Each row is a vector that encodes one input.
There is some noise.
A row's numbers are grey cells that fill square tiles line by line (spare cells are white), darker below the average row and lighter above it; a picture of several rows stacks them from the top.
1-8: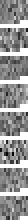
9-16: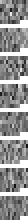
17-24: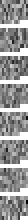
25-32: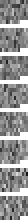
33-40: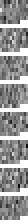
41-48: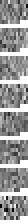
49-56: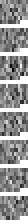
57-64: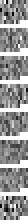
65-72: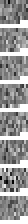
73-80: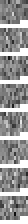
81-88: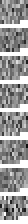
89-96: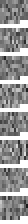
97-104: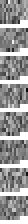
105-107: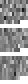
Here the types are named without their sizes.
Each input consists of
a list of points on a line.
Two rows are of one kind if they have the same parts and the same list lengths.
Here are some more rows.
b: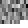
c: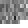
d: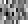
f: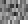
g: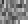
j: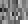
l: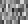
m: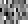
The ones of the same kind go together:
b, l
c, g, j
d, m
f

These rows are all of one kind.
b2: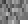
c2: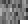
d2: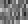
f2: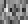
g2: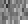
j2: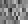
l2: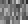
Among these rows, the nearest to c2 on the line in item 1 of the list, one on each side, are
b2 and l2.
